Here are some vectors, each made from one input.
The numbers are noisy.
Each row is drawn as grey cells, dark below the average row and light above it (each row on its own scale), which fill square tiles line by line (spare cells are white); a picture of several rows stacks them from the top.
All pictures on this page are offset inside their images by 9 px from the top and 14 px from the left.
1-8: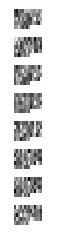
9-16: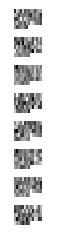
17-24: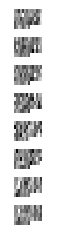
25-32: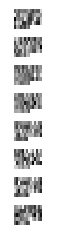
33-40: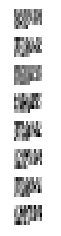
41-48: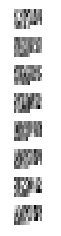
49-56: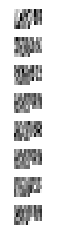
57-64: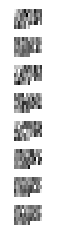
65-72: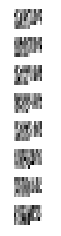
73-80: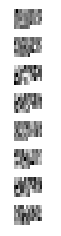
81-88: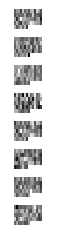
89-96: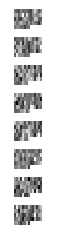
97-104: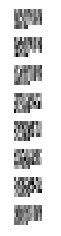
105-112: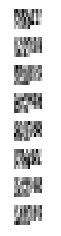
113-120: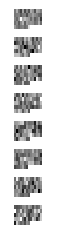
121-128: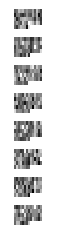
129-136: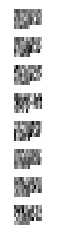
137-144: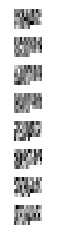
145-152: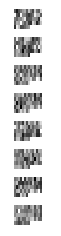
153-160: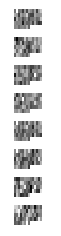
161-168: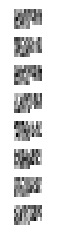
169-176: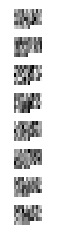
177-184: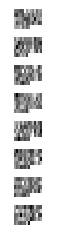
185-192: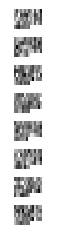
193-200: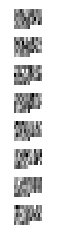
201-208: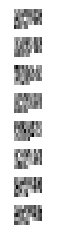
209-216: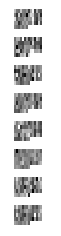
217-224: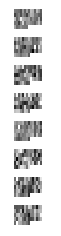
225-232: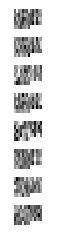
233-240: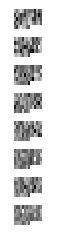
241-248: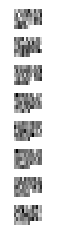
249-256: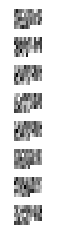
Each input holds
either a point on a 6-point line and four true/false values, or a list of up to three points on a 5-point line.
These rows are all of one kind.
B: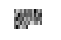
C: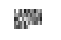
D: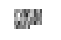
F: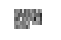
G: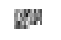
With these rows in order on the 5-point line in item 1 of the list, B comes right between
C and F.
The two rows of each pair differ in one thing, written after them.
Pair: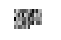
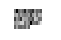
the place on the 6-point line
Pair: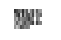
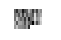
one of the four true/false values
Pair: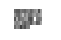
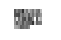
the place on the 6-point line
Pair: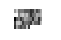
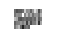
the place on the 6-point line
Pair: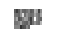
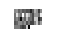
one of the four true/false values
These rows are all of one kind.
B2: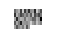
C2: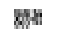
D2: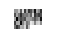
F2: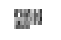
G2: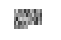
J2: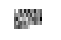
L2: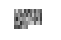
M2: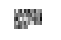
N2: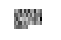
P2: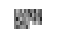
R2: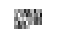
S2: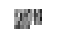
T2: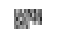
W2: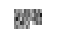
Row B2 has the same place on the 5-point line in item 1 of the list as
D2, P2 and T2.
